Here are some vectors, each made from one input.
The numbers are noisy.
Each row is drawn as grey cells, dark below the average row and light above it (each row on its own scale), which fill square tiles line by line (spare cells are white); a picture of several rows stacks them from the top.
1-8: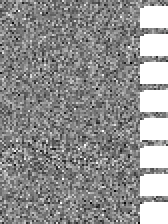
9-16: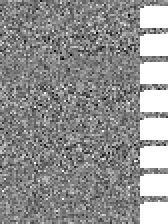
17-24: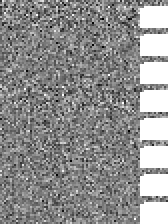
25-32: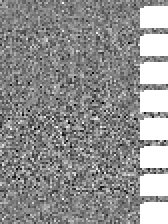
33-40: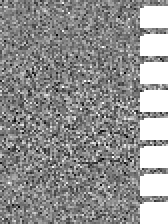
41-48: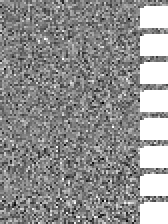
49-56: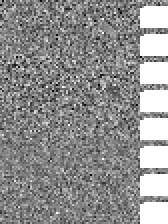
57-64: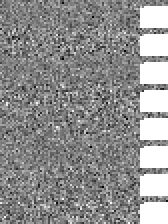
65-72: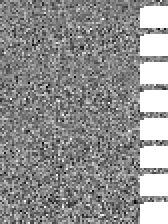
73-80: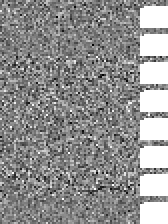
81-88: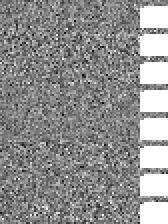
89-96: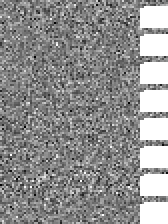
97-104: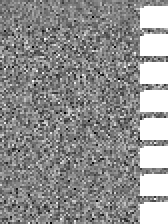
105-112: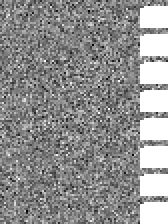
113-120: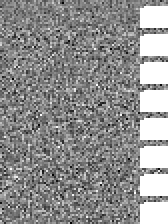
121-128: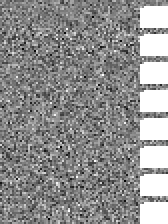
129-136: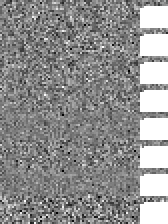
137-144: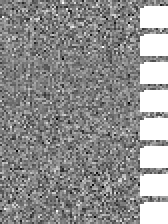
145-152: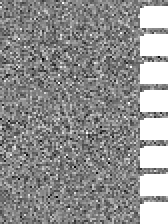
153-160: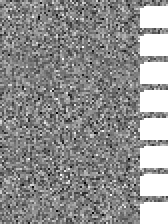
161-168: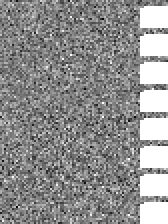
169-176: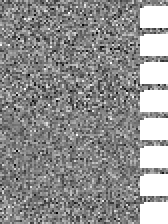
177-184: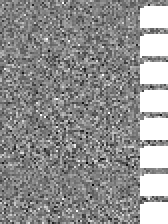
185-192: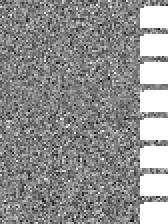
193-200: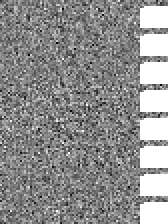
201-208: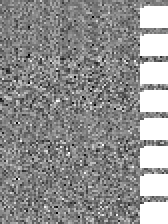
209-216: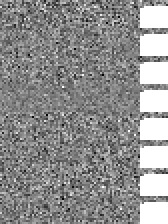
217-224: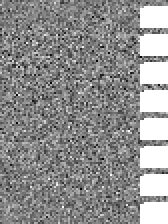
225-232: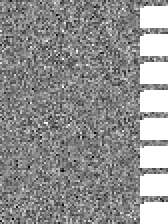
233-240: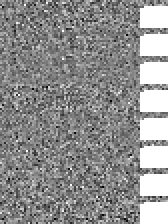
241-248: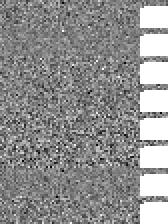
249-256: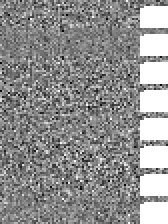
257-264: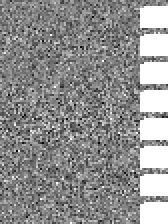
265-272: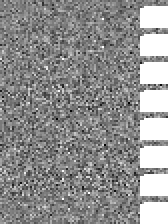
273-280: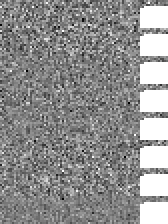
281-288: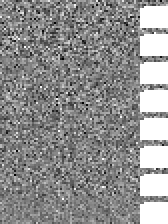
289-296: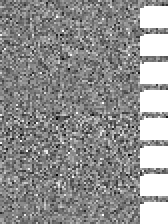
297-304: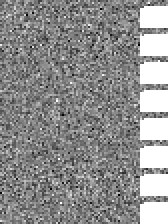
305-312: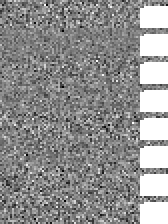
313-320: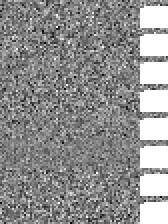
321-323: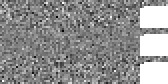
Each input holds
either a point on a 14-point circle, or a node of each of two 16-node trees.
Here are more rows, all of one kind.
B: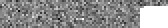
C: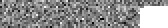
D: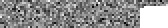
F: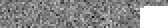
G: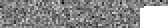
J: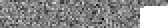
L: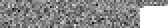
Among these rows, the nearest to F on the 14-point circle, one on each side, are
G and J.
